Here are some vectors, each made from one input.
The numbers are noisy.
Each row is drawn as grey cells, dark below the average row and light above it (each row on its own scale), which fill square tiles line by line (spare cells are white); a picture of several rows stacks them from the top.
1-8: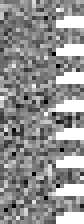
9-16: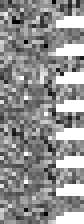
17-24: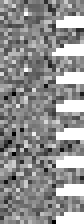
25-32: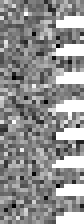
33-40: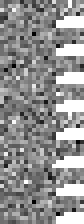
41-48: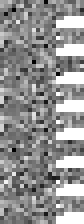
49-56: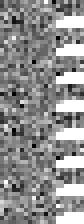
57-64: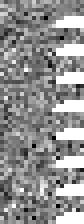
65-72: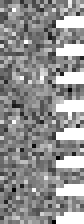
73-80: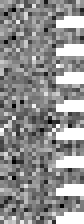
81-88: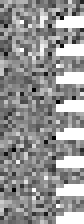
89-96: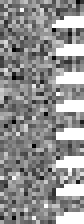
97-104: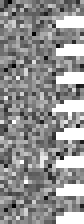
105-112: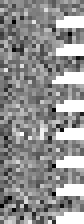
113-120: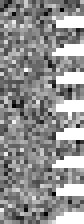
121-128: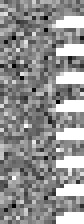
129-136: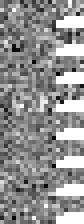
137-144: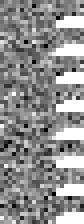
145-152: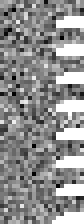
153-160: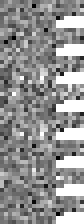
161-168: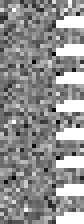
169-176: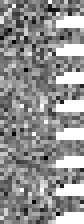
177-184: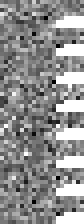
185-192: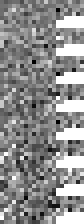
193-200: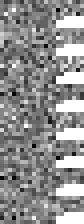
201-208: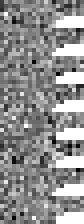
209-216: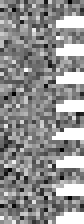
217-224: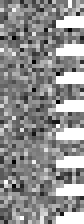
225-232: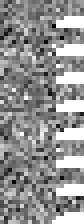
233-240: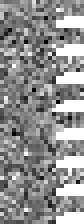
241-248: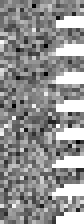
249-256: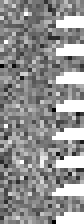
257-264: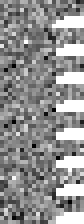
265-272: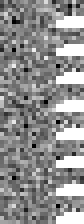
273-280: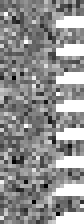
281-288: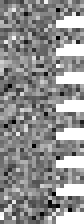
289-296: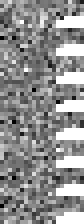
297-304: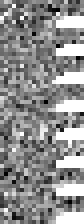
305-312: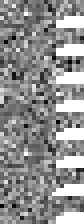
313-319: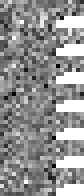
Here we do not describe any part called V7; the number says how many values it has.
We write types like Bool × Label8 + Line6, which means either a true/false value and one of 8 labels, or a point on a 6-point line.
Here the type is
(Label5 + Label8 × V7) × Label8.
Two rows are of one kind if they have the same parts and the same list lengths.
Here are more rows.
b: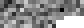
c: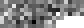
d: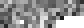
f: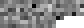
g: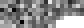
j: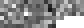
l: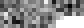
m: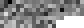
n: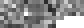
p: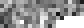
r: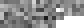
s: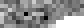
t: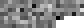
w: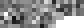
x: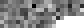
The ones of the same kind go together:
b, c, g, l, m, s, w, x
d, f, j, n, p, r, t

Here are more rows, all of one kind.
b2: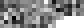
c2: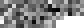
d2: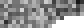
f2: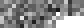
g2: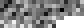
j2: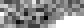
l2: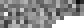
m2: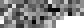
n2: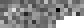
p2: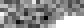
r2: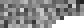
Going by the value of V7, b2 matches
c2, g2, m2 and n2.
